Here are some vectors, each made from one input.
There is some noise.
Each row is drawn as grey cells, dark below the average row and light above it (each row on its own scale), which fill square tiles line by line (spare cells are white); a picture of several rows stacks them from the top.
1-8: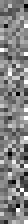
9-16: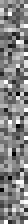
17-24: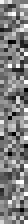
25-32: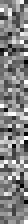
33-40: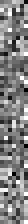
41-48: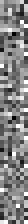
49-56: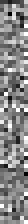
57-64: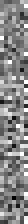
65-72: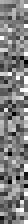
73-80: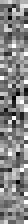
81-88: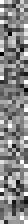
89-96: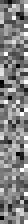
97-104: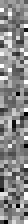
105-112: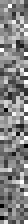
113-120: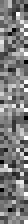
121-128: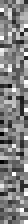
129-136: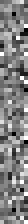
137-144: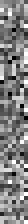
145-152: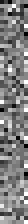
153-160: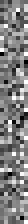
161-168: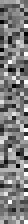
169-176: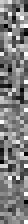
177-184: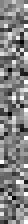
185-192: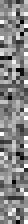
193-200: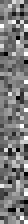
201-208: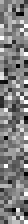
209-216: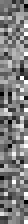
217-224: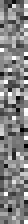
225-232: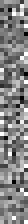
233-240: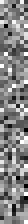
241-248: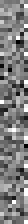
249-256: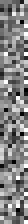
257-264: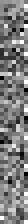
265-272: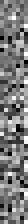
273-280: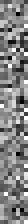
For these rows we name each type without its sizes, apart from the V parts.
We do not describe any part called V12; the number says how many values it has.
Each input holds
a list of items, each a true/false value and a value of V12.
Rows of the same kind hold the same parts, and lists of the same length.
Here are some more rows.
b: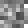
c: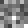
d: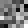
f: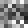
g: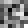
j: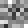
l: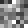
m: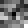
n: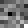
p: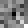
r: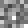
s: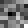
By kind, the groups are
b, d, f, j, l, m, n, p, s
c, r
g

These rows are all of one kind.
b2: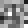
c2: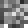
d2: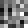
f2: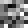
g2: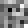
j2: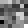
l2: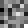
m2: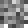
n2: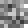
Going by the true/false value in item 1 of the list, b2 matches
f2 and j2.
